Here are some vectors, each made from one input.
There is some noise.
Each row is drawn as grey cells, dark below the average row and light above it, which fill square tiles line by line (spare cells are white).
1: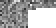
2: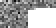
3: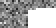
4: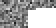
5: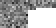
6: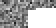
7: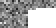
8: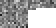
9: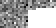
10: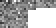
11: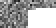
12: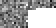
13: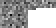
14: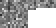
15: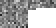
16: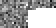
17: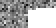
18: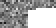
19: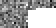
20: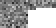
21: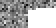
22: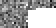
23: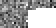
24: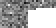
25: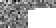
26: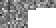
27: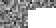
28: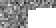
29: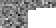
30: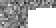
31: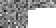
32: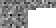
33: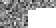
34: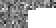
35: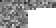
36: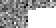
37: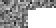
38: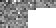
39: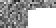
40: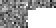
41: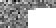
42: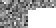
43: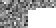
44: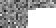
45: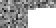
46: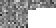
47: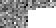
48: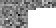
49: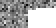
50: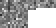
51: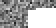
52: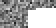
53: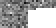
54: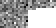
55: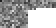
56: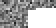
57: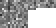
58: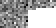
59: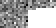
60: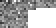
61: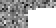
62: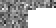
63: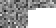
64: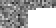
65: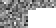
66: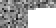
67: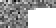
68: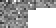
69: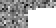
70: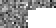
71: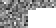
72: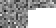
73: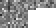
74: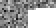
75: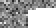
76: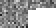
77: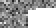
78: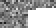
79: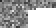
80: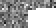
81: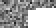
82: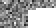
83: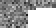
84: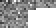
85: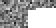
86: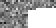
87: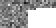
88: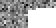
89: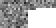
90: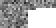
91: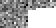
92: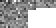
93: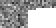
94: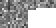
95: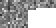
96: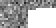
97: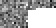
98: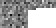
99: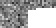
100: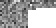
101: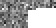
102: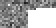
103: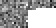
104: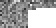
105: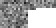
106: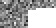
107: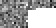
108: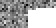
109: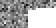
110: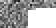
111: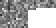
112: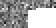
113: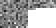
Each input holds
either a point on a 9-point circle, or four true/false values.
